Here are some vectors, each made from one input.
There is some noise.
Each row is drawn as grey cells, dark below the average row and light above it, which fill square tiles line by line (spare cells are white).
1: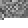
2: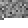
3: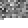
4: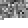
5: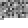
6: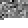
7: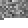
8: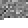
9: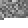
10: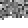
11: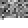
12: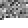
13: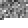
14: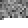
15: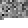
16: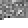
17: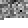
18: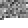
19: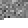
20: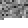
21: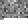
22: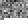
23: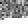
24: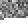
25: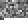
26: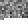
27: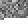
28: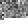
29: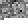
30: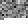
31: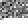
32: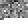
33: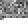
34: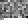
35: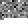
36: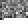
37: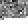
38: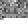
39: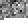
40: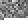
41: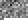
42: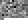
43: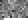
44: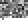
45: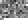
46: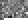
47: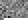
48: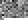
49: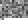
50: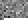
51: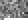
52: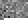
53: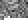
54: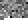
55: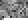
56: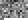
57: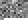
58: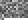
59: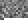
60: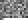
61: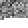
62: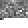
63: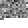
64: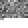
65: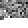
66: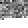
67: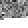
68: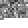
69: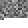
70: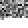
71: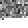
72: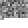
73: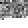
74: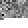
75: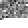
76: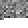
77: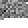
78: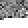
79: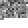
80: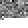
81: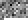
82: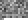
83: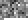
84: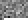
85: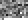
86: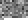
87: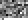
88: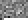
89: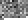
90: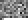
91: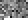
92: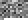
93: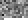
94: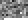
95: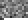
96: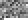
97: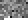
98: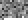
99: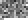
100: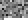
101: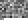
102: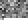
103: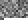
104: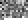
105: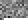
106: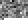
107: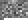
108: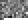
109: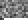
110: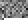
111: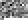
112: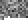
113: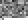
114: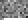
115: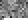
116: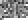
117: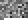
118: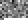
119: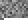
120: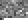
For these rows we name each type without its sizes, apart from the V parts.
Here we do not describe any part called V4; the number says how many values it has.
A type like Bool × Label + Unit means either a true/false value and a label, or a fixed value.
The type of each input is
Bool × Bool × Bool + Label + Line × (Line + V4).
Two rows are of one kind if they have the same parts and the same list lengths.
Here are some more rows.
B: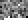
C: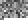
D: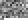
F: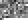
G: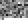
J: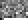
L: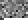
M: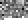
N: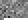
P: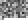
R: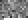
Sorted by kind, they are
B, J, L, N, R
C, D, F, P
G
M

